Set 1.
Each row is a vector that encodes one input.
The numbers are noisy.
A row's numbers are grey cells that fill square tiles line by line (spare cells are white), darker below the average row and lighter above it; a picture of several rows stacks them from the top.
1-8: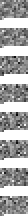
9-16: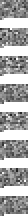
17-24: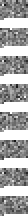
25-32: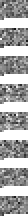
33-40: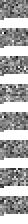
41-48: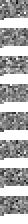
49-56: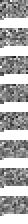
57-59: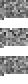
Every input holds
either a point on a 4-point line, or a point on a 5-point line.
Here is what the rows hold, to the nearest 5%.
About 40% of them hold a point on a 4-point line. The rest hold a point on a 5-point line.
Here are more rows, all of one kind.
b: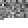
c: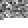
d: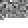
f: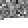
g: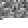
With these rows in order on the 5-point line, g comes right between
b and d.
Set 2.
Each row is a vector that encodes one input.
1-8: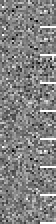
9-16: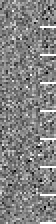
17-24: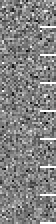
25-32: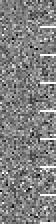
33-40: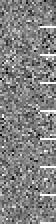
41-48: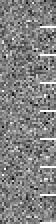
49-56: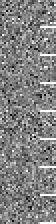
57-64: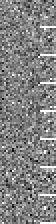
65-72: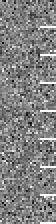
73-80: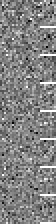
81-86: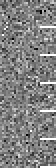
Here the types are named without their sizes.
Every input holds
a point on a line, together with either a point on a circle, or a fixed value.
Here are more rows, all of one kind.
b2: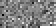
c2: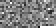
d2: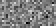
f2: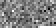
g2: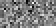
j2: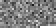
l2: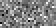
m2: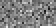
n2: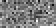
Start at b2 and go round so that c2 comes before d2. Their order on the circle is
b2, c2, d2, f2, m2, j2, n2, g2, l2.
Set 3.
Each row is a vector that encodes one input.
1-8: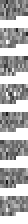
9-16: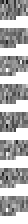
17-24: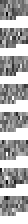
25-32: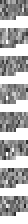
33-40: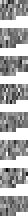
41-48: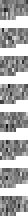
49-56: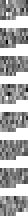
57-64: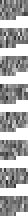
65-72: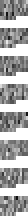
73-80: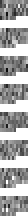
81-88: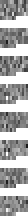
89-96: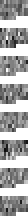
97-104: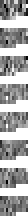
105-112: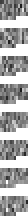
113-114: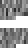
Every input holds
one of 6 labels, together with either a point on a 5-point circle, or a fixed value.
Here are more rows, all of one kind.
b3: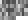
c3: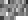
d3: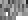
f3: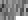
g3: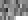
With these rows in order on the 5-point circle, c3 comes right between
b3 and d3.
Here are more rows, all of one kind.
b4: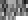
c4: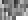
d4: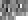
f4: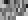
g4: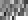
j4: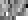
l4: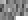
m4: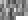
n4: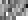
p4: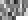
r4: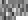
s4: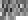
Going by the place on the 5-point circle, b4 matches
d4, g4, l4 and p4.
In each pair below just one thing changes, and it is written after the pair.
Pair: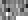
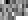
the place on the 5-point circle
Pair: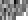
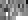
the place on the 5-point circle
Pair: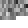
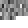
the place on the 5-point circle
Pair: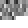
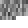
the label
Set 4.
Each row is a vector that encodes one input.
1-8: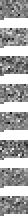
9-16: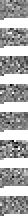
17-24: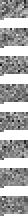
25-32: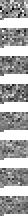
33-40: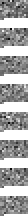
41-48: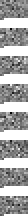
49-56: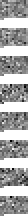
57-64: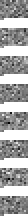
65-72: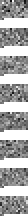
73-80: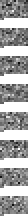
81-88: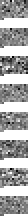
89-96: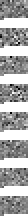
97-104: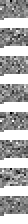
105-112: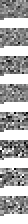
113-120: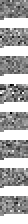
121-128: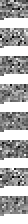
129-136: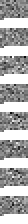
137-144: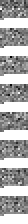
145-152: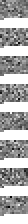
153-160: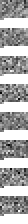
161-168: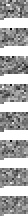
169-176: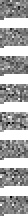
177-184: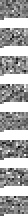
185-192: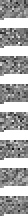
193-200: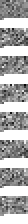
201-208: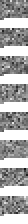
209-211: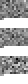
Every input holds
either a point on a 10-point circle, or a point on an 11-point circle.
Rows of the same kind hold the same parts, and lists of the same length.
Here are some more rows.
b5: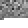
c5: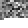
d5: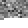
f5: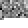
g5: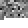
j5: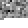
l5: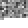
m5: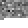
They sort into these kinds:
b5, c5, f5, g5
d5, j5, l5, m5

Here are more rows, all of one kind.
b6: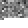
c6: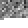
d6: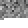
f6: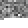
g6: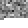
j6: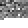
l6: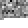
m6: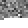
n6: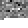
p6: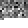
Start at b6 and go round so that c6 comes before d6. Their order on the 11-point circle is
b6, f6, p6, c6, d6, l6, g6, n6, j6, m6.
